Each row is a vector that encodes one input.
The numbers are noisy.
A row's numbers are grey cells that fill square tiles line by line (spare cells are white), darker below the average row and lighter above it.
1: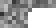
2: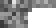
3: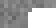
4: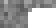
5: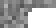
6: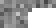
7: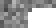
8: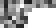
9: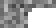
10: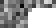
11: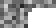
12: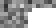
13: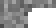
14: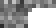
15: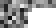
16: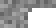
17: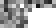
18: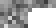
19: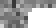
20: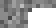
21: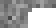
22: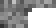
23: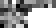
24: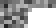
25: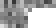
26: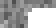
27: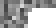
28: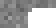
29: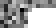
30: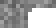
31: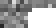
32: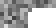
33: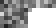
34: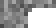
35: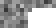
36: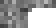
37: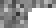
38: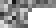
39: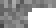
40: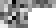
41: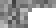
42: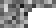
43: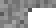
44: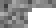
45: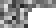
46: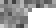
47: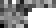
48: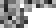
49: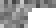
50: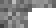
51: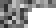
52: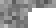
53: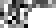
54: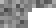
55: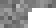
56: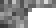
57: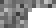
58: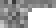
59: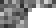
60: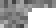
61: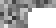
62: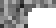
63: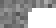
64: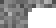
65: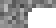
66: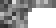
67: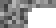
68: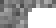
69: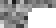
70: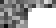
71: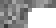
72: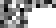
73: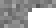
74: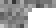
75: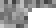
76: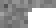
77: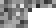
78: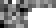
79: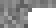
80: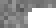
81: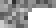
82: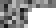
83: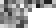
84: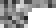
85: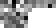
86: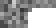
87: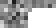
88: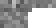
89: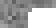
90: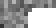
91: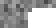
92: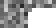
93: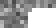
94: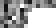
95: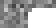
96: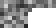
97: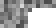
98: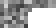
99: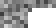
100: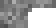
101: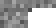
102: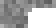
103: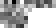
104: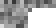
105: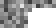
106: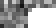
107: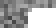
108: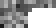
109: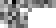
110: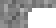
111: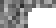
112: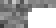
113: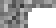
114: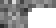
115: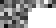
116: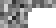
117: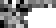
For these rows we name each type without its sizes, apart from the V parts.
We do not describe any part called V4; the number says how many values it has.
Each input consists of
a point on a line, together with either three true/false values, or a value of V4.
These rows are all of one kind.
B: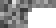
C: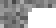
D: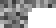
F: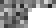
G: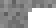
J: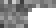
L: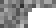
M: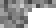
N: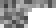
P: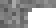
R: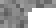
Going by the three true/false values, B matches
C and M.
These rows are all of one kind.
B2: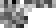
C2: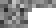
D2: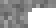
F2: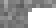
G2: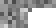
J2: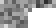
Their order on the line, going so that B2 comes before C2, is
B2, D2, F2, C2, J2, G2.
